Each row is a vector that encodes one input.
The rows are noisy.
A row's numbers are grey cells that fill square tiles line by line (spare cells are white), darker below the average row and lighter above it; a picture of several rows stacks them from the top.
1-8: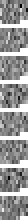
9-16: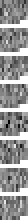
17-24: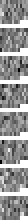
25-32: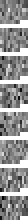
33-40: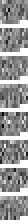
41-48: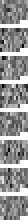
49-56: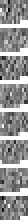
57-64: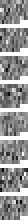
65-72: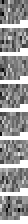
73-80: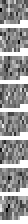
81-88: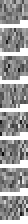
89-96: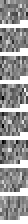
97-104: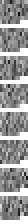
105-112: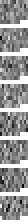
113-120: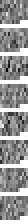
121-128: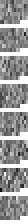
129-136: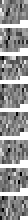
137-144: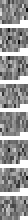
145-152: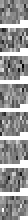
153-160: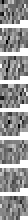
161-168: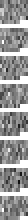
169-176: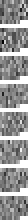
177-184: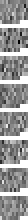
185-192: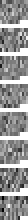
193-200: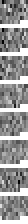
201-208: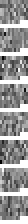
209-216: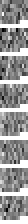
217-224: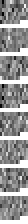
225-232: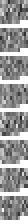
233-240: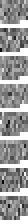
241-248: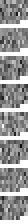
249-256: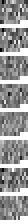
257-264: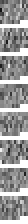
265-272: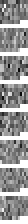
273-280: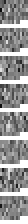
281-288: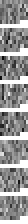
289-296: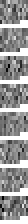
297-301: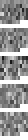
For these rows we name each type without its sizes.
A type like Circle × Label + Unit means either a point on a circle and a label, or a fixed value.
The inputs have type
Label × Label × Label × Line.
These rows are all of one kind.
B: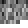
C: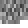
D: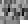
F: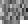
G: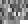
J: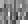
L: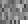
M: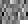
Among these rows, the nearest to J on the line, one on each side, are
G and L.
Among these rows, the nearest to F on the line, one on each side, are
C and D.
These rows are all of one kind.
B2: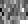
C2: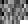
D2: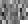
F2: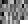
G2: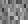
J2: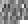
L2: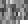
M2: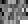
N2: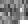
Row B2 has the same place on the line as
D2 and L2.
